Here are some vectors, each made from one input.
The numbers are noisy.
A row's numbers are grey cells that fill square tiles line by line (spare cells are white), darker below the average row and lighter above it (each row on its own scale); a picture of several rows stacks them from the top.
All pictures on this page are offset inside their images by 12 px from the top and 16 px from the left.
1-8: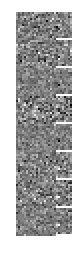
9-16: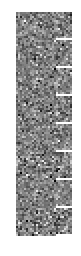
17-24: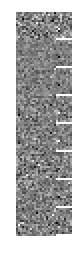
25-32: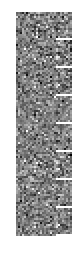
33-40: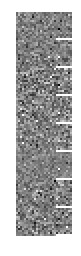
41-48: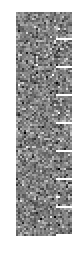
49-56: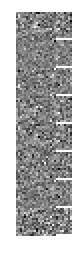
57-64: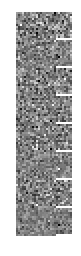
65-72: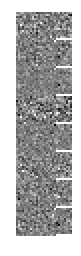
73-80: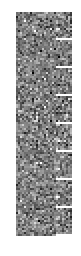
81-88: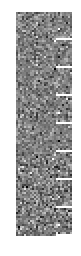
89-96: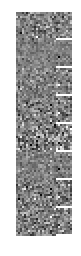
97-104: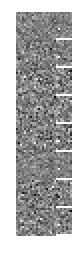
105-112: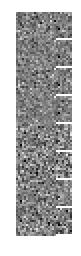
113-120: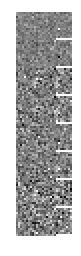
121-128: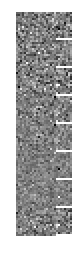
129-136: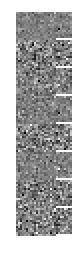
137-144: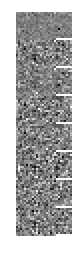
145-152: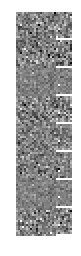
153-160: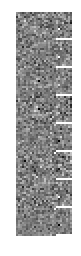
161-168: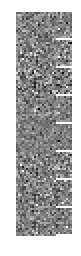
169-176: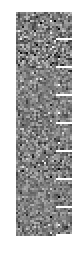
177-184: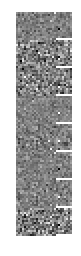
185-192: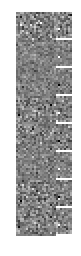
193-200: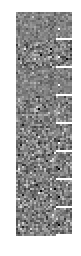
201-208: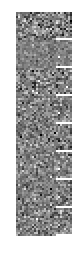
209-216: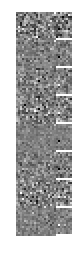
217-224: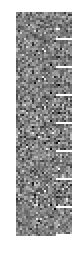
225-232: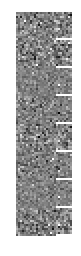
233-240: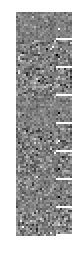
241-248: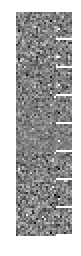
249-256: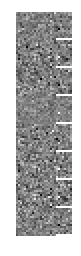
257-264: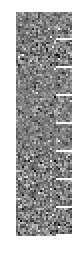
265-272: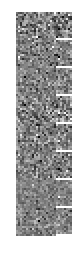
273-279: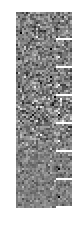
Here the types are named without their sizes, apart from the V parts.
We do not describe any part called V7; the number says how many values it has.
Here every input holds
a true/false value, together with either a point on a line, or a value of V7.
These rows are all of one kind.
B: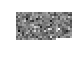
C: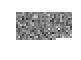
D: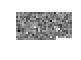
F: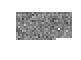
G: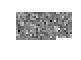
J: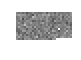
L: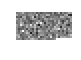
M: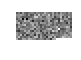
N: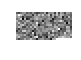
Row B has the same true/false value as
D, G and L.
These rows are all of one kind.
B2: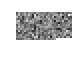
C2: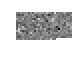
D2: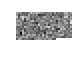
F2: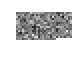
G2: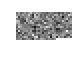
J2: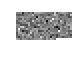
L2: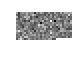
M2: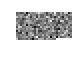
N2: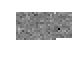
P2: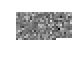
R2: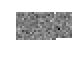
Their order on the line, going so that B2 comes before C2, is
B2, G2, F2, D2, M2, J2, C2, R2, N2, P2, L2.
